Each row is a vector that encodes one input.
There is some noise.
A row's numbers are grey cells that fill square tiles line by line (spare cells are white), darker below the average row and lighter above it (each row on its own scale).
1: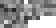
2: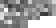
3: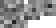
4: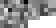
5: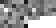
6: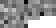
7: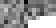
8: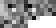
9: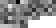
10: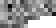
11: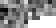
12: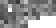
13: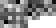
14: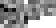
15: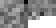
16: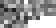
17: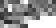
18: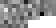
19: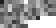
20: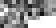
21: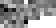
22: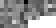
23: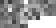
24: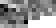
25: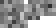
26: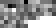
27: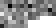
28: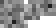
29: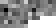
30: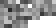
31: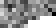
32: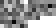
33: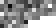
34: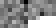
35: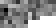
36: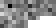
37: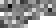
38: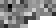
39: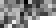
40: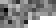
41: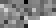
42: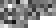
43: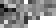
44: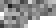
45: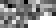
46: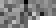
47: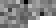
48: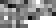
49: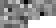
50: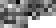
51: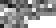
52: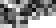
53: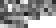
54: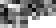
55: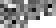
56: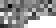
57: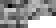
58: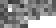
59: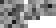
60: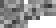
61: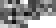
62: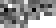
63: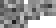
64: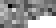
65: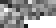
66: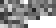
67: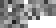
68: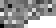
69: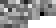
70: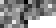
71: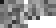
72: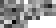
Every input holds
a point on a 6-point line, together with either a point on an 8-point circle, or a fixed value.
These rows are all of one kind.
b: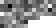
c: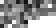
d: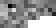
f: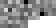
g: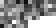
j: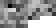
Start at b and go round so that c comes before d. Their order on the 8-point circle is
b, c, g, f, j, d.
